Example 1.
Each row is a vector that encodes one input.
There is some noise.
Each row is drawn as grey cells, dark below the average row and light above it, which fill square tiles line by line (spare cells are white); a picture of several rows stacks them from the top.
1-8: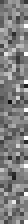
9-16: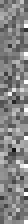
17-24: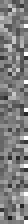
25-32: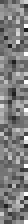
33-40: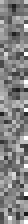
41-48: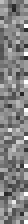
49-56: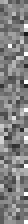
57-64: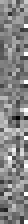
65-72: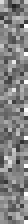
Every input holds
a point on a 7-point line.
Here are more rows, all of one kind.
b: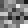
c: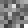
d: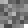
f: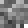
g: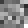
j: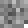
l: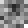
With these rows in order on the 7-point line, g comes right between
c and j.
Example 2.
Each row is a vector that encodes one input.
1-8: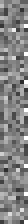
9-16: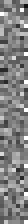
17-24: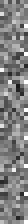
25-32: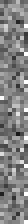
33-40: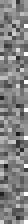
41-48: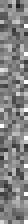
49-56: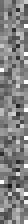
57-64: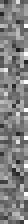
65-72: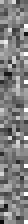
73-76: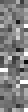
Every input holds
a point on a 9-point circle.
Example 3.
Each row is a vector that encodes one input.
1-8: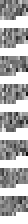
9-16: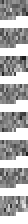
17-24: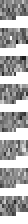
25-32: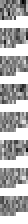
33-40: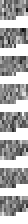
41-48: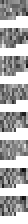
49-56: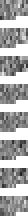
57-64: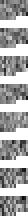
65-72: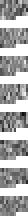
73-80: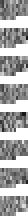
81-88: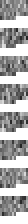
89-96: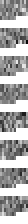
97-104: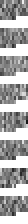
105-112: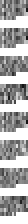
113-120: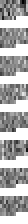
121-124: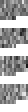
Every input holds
a point on a 9-point line.
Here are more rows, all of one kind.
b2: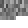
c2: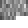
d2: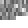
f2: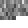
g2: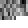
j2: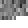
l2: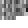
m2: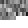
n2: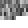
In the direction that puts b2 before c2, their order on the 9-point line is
g2, j2, m2, b2, f2, c2, d2, l2, n2.
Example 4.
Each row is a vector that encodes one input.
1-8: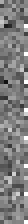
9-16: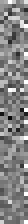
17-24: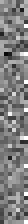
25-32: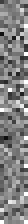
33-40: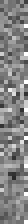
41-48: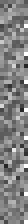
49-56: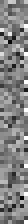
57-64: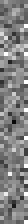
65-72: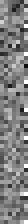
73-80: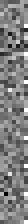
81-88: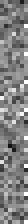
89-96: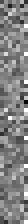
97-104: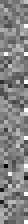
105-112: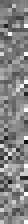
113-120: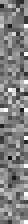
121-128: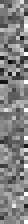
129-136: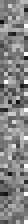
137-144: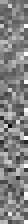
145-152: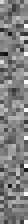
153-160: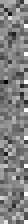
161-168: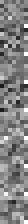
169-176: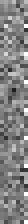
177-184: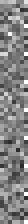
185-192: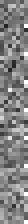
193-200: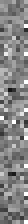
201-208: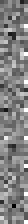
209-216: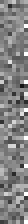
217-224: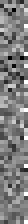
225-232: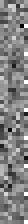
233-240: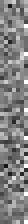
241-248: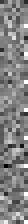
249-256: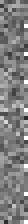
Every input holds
a point on a 7-point line.
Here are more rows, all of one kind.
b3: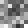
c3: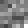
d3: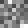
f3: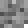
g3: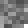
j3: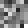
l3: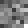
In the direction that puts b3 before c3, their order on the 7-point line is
b3, f3, l3, c3, j3, g3, d3.
